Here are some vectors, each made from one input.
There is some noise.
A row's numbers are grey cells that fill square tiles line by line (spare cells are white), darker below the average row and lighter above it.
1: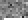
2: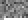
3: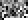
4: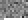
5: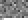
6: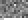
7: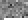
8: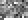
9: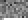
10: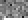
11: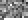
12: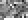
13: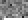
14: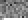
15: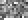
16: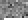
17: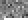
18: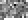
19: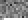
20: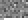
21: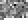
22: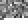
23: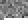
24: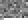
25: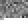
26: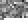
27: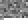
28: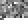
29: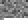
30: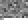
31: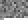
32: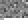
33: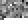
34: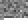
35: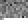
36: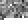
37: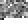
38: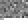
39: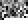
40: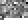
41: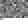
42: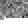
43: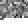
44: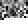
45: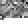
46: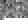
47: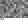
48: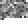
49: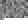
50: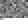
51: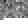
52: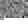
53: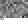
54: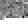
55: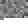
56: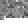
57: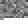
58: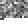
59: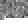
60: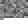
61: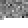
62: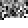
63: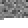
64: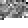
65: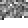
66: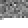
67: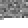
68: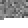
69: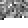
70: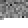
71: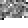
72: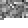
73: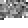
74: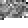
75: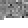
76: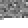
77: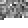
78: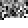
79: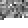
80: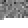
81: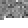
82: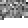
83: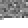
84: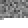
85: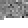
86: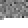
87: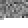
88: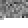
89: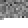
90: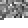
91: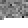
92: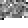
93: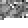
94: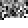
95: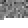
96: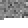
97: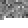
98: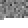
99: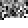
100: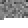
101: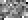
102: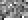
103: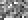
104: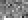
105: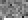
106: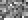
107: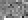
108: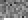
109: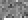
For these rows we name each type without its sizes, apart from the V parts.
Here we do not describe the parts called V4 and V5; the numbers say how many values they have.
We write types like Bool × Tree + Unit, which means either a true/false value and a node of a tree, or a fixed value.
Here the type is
Bool × V4 × V5 + Circle × Line × Line + Unit.
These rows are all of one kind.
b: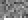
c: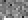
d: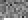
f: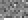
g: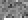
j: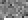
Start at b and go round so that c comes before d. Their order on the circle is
b, f, g, j, c, d.
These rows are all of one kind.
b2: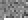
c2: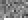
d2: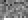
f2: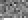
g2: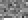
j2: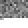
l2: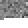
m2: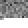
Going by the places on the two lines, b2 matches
c2 and l2.
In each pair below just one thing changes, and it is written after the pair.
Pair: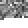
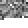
the true/false value
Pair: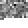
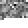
the true/false value
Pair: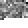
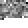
the value of V4
